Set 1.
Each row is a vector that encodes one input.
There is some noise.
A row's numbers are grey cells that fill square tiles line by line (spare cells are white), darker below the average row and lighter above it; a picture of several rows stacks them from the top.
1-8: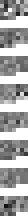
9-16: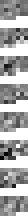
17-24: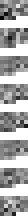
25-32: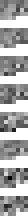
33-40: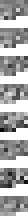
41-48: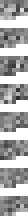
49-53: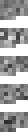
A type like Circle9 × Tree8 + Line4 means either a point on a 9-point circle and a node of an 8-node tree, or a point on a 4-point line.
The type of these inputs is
List2(Line5).
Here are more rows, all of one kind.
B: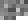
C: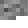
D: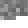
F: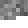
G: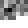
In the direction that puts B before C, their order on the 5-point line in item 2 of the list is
B, G, C, D, F.
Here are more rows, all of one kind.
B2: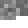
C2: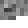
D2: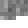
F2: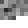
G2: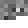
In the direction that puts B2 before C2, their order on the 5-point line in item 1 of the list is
D2, G2, B2, C2, F2.
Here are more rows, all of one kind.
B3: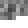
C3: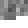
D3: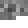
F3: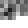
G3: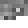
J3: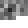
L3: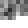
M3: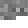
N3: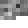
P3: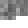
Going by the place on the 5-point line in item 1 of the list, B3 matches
F3, G3 and M3.
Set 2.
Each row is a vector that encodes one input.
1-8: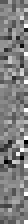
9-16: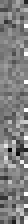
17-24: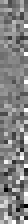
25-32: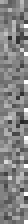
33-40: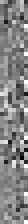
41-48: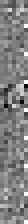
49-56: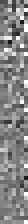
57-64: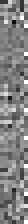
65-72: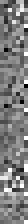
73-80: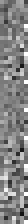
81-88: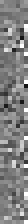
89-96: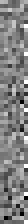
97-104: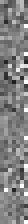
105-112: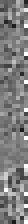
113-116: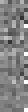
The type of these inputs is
Bool × Tree15.
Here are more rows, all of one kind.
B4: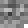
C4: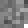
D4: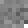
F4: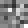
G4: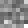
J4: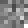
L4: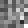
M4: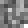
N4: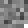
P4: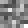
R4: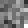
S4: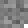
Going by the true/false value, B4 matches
C4, J4, N4 and R4.
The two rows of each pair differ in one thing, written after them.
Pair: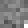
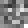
the node of the tree
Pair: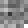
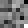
the node of the tree
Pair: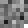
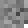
the node of the tree
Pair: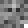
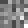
the node of the tree
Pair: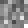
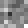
the node of the tree
